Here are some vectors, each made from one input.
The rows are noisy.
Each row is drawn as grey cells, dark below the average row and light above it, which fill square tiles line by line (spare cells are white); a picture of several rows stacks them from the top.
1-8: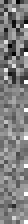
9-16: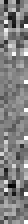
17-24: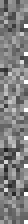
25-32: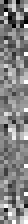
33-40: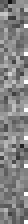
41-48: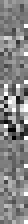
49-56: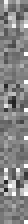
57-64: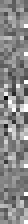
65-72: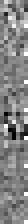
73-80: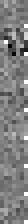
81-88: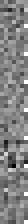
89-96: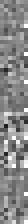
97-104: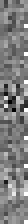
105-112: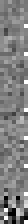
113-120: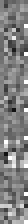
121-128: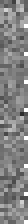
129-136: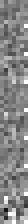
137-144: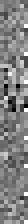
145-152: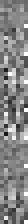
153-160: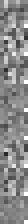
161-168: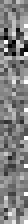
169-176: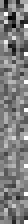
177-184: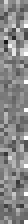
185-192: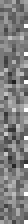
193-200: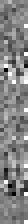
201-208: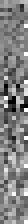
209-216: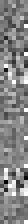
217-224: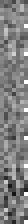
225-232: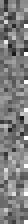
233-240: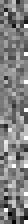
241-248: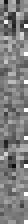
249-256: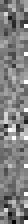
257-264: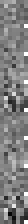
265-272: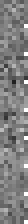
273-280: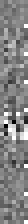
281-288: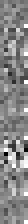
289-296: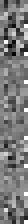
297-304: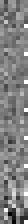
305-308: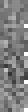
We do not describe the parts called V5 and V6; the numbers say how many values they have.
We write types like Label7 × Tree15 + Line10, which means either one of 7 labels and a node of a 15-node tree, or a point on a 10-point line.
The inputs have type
Bool × Tree7 × V5 × V6.
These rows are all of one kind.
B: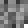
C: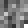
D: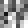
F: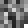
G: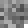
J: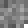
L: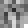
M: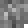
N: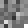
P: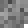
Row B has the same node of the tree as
C, J, M and P.
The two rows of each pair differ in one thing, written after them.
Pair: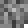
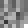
the node of the tree
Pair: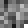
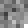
the value of V6
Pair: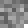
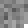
the value of V5
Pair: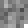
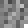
the value of V5
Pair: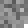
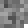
the value of V6
